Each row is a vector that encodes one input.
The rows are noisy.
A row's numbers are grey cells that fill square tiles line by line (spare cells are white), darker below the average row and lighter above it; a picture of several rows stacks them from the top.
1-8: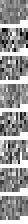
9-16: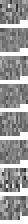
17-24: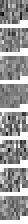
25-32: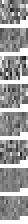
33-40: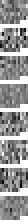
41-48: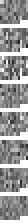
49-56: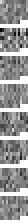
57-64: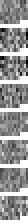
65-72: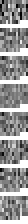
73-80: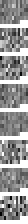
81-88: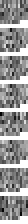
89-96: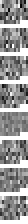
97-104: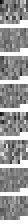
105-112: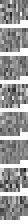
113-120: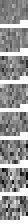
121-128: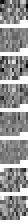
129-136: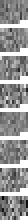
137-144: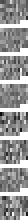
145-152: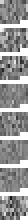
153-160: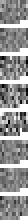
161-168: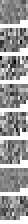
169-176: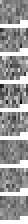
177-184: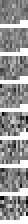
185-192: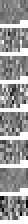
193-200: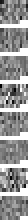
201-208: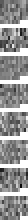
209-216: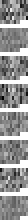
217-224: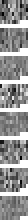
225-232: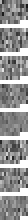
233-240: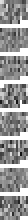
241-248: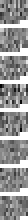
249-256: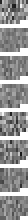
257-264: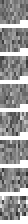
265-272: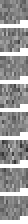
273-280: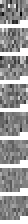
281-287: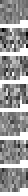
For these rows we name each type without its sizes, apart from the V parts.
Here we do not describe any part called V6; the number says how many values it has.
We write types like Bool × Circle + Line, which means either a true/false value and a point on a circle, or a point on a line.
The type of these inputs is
Bool × Bool × Bool × List(V6) + List(Circle).
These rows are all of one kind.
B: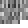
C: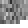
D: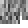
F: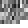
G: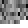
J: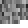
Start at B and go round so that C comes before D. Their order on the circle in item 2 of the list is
B, F, C, G, J, D.
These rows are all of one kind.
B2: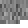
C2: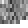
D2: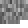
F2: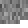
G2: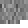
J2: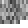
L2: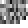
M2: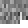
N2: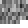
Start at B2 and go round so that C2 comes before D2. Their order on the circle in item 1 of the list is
B2, F2, C2, D2, N2, J2, M2, G2, L2.
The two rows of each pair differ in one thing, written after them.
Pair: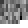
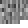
one of the three true/false values
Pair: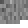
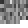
one of the three true/false values
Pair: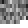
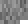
one of the three true/false values
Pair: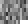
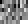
one of the three true/false values
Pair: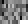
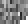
the value of V6 in item 1 of the list
